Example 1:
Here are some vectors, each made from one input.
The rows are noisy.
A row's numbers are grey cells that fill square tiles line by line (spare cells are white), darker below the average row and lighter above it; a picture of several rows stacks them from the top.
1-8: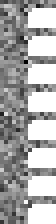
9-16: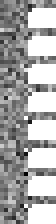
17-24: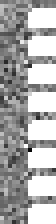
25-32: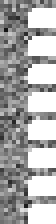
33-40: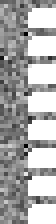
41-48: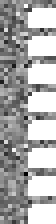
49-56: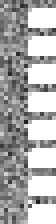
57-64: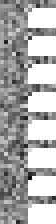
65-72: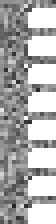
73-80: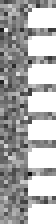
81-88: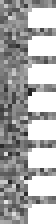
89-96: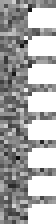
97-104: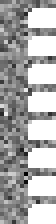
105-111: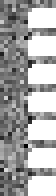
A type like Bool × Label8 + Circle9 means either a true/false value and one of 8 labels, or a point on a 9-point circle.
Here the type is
(Label7 + Line7) × Line7.
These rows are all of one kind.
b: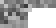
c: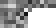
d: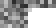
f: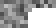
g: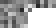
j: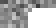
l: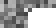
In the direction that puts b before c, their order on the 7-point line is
b, d, j, f, g, l, c.
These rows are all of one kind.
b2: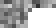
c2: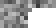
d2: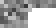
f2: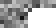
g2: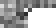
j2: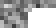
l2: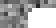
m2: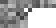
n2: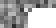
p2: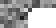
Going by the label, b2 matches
d2, f2, j2 and p2.
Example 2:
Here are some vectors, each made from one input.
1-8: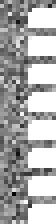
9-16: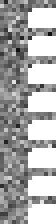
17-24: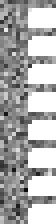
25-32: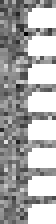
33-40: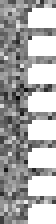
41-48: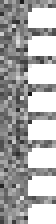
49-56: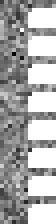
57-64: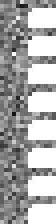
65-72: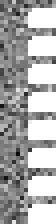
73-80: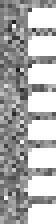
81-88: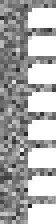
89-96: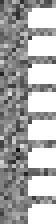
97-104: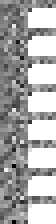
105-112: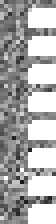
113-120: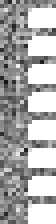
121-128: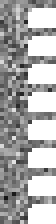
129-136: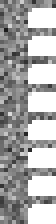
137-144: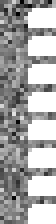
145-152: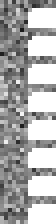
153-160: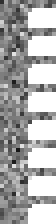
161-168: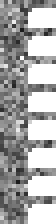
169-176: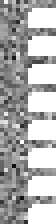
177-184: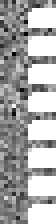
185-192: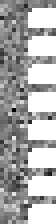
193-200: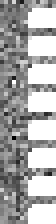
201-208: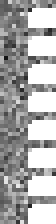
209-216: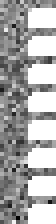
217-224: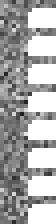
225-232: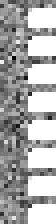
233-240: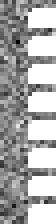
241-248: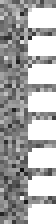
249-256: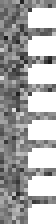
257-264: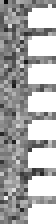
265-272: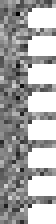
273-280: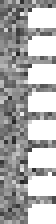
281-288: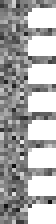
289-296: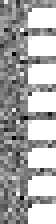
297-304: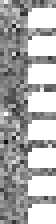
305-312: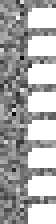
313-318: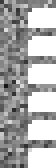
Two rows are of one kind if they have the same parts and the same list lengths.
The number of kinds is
2.
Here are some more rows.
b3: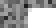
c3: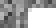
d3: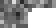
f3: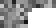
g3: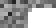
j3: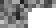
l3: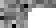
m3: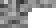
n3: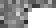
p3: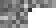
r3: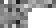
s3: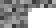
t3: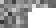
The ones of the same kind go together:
b3, c3, f3, g3, l3, n3, s3, t3
d3, j3, m3, p3, r3

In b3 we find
a point on a 16-point circle and a point on a 13-point line.
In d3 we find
one of 10 labels and a point on a 13-point line.
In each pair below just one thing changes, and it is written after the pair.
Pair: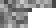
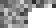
the place on the 13-point line
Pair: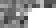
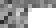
the place on the 13-point line
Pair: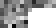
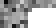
the place on the 13-point line
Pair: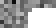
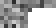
the place on the 16-point circle
